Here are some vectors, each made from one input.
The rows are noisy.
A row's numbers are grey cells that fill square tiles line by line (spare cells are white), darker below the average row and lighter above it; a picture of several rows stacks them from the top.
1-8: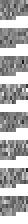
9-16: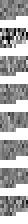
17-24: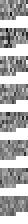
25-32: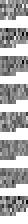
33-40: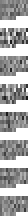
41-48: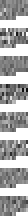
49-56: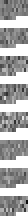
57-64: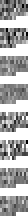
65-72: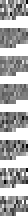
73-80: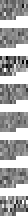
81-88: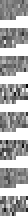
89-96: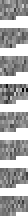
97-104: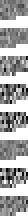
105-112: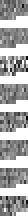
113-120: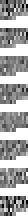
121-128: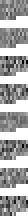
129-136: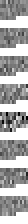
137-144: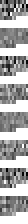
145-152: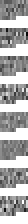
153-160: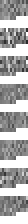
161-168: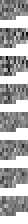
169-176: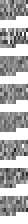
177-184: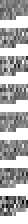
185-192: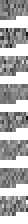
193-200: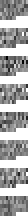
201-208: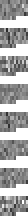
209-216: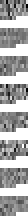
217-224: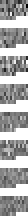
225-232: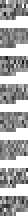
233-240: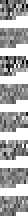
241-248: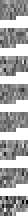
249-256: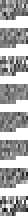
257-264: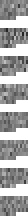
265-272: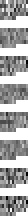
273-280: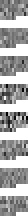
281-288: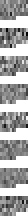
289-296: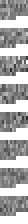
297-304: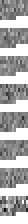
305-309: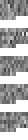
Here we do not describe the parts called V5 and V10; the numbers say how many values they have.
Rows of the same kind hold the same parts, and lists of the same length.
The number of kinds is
3.
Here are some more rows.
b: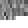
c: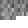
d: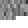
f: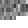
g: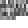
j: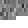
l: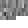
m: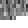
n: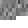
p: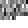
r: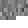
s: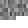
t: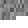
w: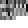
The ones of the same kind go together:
b, c, d, p, w
f, g, l, s
j, m, n, r, t

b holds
a point on a 9-point line and three true/false values.
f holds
three true/false values, a value of V5 and a value of V10.
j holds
a point on a 4-point line, three true/false values and a value of V10.
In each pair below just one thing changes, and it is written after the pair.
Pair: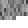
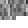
one of the three true/false values
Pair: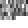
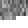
one of the three true/false values
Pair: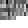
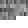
the place on the 9-point line
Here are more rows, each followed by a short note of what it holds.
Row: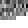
a point on a 9-point line and three true/false values
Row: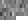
a point on a 4-point line, three true/false values and a value of V10
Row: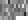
a point on a 9-point line and three true/false values
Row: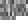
a point on a 4-point line, three true/false values and a value of V10
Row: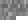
a point on a 4-point line, three true/false values and a value of V10
